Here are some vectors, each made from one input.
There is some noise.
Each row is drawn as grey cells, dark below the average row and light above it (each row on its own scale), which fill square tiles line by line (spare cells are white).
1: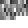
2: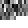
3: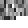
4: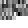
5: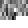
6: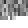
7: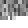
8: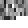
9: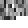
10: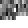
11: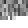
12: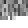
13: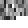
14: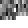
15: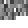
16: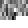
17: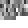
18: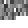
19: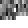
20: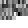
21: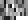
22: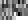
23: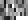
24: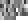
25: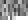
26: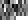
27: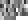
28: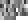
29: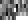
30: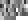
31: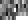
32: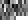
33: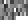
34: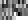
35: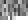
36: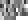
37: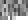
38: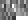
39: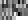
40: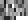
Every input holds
one of 5 labels and a true/false value.
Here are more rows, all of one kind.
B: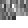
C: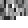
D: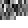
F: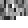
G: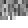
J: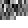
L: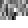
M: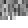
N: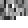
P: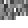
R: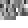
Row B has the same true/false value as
L and P.
